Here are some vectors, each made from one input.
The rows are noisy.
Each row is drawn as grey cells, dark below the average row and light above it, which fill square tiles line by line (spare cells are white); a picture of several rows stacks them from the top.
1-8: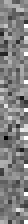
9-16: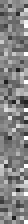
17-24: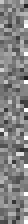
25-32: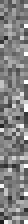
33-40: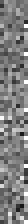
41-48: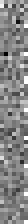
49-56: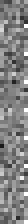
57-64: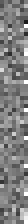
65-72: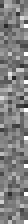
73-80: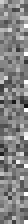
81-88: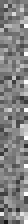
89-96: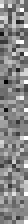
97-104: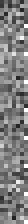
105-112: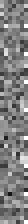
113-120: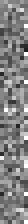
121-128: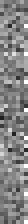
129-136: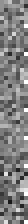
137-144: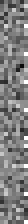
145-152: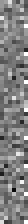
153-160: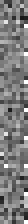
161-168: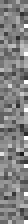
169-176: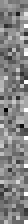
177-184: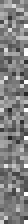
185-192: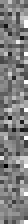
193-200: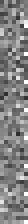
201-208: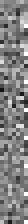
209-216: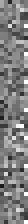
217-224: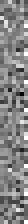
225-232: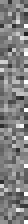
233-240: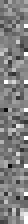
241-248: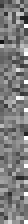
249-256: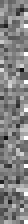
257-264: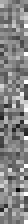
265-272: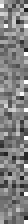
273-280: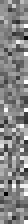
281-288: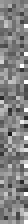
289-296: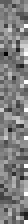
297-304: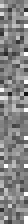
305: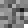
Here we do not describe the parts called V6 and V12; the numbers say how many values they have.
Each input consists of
a node of a 14-node tree, a true/false value, a value of V6 and a value of V12.
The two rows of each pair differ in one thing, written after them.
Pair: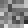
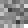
the value of V12
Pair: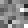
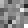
the value of V12
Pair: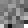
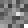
the value of V6
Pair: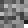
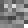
the true/false value
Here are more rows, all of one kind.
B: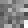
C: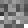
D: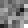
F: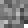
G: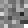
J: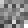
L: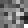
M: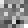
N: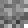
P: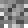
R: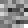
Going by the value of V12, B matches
D, G, J and P.
